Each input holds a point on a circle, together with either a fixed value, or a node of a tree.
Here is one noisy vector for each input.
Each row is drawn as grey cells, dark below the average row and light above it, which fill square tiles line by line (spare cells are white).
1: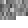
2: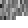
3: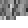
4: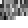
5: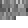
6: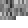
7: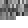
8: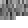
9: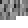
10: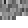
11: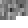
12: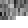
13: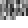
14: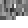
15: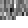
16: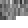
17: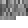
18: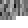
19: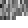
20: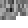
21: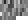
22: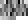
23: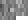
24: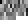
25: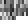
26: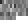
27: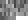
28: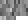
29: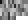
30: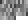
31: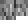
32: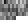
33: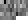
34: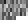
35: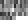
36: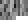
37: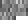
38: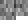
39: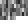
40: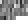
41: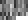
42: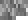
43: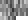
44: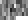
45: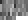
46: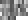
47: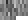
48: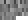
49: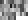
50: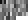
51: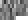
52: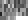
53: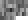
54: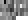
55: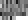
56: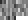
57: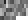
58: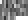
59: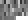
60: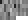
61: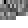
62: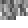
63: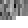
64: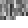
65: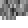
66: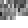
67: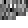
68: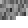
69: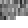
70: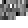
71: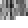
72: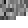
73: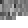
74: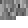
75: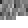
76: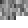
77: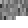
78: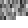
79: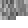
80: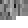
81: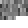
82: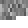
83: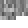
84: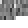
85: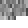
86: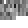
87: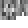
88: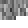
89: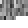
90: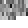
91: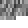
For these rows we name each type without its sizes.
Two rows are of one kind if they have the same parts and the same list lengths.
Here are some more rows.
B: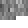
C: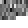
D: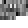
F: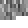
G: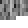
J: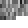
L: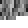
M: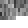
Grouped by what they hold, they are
B, G, J, L, M
C, D, F

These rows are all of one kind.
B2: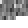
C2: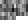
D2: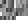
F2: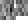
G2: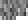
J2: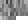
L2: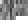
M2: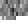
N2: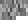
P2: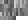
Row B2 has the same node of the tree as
F2, G2, L2 and M2.
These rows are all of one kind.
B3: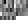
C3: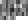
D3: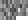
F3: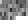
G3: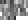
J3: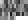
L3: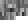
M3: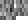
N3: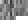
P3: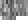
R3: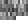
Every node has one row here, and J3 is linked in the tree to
L3 and N3.
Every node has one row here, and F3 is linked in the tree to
D3.
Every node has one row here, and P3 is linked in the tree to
C3 and M3.
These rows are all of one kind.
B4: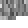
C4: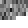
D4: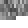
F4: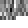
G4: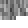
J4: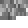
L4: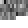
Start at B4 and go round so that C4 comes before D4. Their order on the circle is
B4, G4, J4, C4, F4, L4, D4.
